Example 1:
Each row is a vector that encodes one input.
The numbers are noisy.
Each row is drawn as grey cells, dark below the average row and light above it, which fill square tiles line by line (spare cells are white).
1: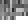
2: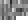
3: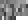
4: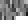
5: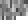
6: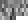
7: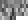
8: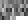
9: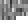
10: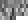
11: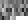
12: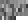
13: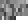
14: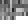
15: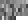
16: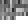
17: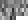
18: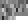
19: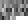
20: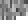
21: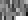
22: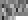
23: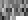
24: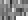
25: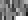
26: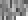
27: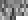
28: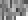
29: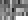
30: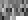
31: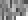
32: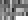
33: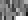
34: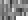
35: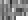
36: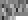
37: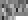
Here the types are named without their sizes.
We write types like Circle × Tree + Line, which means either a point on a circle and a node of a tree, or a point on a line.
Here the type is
Bool × Bool × Bool.
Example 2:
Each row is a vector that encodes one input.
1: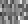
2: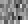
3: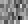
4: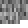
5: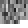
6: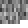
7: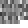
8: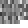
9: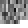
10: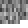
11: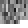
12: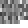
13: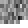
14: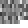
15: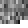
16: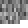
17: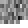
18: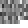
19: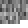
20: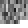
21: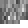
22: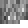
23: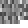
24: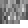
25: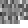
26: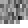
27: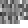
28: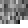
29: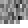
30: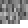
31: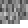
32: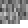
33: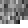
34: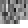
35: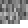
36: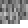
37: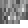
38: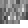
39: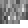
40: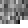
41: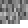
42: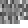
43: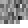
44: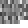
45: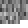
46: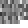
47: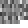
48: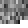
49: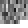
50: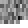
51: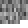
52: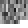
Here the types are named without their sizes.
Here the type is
Label.
